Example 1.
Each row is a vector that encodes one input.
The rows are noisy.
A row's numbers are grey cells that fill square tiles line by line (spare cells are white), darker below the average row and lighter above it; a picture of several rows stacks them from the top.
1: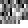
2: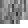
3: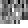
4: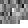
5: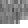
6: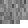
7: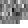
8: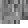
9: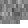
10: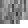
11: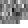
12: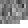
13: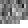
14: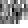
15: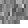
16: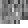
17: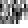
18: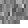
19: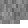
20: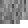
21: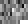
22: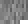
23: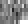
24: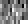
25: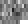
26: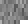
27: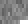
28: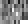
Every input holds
a point on a 4-point line.
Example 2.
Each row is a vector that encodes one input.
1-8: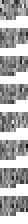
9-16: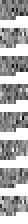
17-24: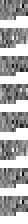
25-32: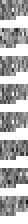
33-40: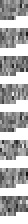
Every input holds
either a fixed value, or three true/false values.
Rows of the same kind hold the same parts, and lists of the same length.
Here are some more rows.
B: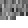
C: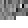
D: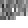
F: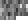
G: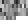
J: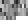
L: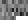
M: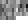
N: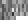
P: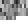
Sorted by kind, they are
B, C, D, F, L, M, N
G, J, P

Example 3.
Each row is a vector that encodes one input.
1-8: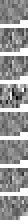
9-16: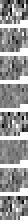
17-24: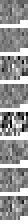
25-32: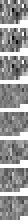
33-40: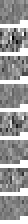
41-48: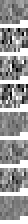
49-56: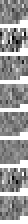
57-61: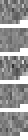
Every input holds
a point on a 4-point line.
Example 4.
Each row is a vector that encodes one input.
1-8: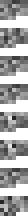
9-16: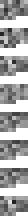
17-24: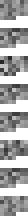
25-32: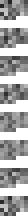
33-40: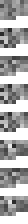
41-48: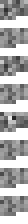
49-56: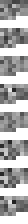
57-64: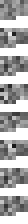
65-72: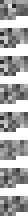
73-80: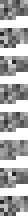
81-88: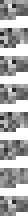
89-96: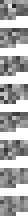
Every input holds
a point on a 5-point line.
